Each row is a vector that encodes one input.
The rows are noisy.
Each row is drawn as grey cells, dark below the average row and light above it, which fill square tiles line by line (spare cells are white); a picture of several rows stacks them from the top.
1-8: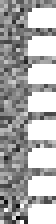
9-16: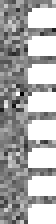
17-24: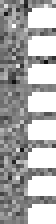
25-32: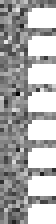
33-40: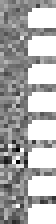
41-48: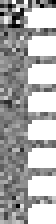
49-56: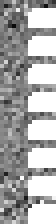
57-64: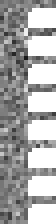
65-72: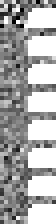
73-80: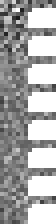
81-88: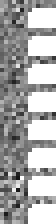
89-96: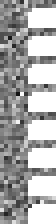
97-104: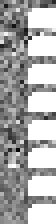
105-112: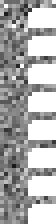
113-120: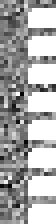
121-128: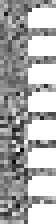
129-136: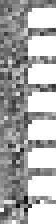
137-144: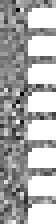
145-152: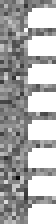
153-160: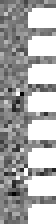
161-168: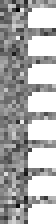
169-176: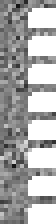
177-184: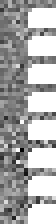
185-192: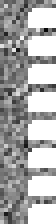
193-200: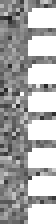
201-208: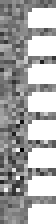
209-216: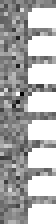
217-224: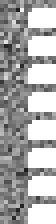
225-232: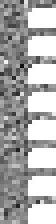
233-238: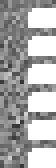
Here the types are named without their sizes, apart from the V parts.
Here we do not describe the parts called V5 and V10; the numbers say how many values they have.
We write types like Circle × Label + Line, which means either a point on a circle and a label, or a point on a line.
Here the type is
Tree × ((Tree + V10) × V5 + Unit).
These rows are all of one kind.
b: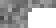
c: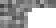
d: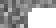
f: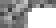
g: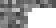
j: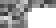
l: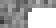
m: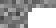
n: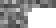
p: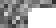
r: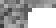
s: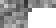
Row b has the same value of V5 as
d, l and r.
